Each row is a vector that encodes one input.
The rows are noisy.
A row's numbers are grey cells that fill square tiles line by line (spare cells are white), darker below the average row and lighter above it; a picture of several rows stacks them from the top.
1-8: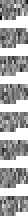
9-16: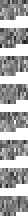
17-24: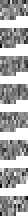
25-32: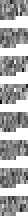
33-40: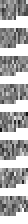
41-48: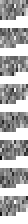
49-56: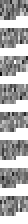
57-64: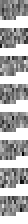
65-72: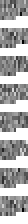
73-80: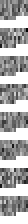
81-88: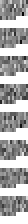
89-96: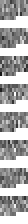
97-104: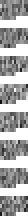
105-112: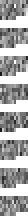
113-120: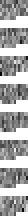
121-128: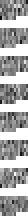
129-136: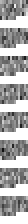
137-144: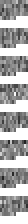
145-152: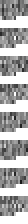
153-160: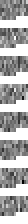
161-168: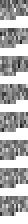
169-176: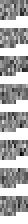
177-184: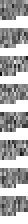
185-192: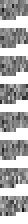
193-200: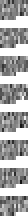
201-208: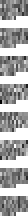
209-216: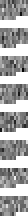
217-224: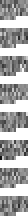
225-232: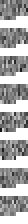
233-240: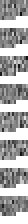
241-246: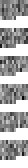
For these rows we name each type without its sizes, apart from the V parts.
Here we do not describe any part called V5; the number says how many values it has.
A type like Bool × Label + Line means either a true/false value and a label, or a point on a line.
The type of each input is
Bool × Bool × Bool + Circle + Tree × V5.
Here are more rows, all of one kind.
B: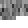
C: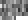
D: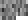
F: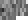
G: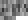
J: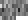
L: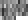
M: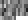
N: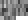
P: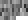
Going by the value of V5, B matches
D, F and J.
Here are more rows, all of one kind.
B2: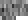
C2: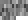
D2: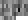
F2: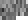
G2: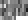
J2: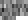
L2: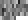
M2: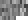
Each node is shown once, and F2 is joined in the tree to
M2.
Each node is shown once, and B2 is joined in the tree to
C2, J2 and M2.
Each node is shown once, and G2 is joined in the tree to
J2.
